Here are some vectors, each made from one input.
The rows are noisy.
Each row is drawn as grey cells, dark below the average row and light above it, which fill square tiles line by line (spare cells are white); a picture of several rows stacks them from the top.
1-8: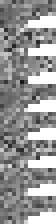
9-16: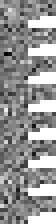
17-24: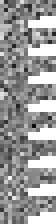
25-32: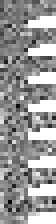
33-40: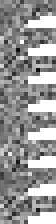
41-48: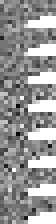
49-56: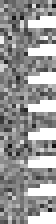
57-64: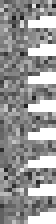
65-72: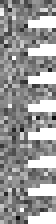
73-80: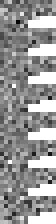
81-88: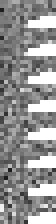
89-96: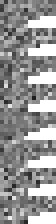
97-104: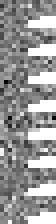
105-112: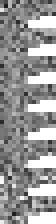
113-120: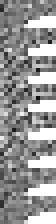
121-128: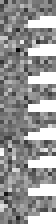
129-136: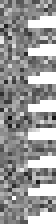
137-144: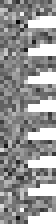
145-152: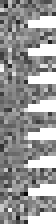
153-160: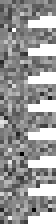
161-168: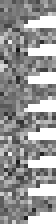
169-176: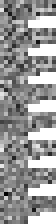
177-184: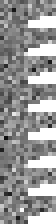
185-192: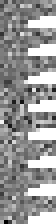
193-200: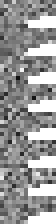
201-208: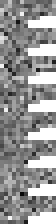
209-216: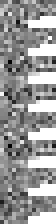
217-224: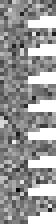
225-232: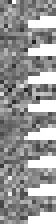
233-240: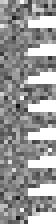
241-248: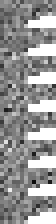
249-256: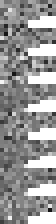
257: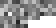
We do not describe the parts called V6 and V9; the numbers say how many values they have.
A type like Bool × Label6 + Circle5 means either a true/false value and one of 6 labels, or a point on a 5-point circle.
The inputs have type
(Line5 + V9) × Tree10 + Tree8 + V6.
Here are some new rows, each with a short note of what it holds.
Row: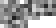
a node of an 8-node tree
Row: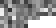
a value of V6
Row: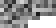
a node of an 8-node tree
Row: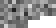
a point on a 5-point line and a node of a 10-node tree
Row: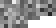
a node of a 10-node tree and a value of V9
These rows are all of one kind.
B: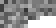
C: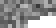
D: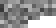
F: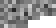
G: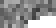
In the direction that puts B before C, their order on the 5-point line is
F, D, B, C, G.
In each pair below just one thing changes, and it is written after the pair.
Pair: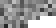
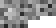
the node of the tree
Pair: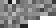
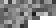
the node of the tree
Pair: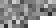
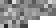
the value of V9
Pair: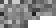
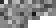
the value of V9
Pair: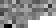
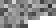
the node of the tree
